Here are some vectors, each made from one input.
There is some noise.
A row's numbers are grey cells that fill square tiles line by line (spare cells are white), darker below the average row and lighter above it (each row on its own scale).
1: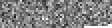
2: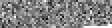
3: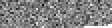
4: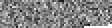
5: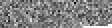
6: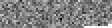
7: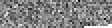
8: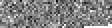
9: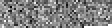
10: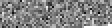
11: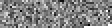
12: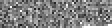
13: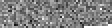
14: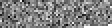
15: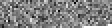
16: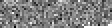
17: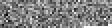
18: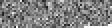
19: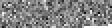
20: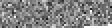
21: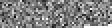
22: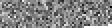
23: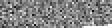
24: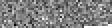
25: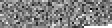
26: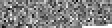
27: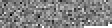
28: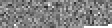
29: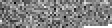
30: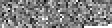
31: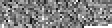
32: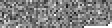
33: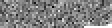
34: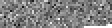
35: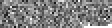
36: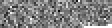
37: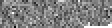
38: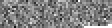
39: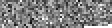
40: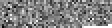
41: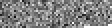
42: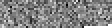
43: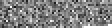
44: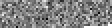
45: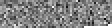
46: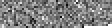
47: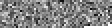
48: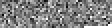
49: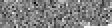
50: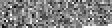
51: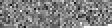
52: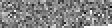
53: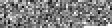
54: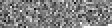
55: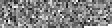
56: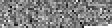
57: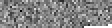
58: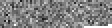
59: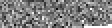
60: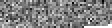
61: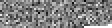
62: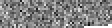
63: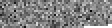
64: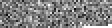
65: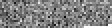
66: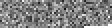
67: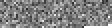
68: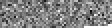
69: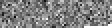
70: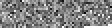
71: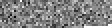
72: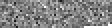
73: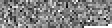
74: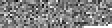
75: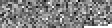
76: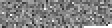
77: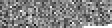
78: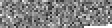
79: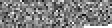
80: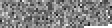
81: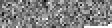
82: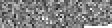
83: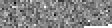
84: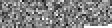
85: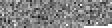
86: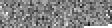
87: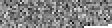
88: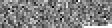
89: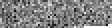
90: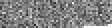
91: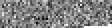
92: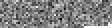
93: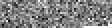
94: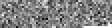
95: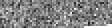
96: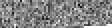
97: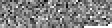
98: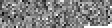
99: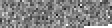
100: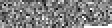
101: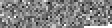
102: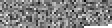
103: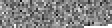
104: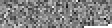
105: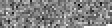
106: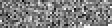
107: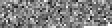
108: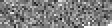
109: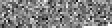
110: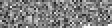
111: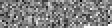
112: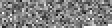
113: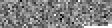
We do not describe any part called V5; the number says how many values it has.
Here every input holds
a point on a 6-point circle and a value of V5, together with either one of 4 labels, or a point on a 4-point line and a true/false value.
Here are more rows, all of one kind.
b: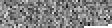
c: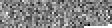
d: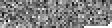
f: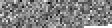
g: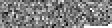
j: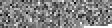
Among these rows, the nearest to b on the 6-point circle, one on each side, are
g and j.
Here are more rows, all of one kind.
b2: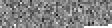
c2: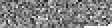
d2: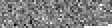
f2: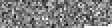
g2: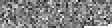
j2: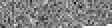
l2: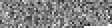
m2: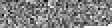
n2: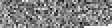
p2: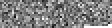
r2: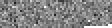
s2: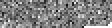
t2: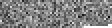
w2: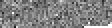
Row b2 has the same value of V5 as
g2, j2 and l2.
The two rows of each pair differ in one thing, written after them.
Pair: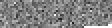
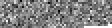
the value of V5
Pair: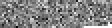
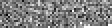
the true/false value
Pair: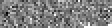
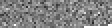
the value of V5
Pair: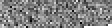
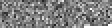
the place on the 4-point line
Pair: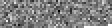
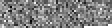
the place on the 4-point line
